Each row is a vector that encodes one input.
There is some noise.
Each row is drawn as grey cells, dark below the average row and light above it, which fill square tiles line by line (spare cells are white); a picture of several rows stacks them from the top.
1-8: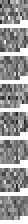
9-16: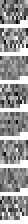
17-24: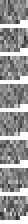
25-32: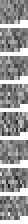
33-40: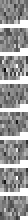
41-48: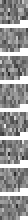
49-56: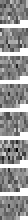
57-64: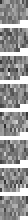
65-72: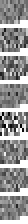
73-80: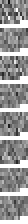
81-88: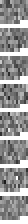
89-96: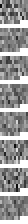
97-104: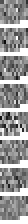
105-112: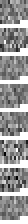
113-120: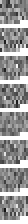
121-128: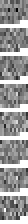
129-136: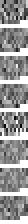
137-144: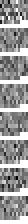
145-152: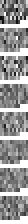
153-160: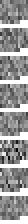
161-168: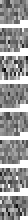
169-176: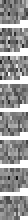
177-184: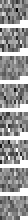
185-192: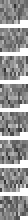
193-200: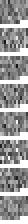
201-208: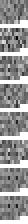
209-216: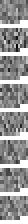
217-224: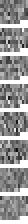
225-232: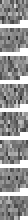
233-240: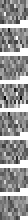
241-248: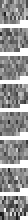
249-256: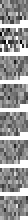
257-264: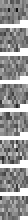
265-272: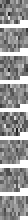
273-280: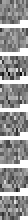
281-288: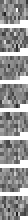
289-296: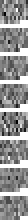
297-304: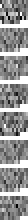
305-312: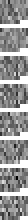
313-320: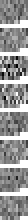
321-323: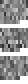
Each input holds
either a point on a 13-point line, or three true/false values.
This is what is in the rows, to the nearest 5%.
About 45% of them hold a point on a 13-point line. The rest hold three true/false values.
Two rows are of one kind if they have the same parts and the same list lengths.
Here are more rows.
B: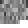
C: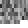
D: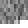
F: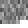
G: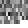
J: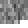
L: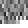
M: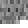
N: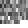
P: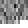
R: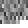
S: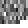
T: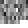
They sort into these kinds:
B, D, F, J, L, M, P, R, T
C, G, N, S

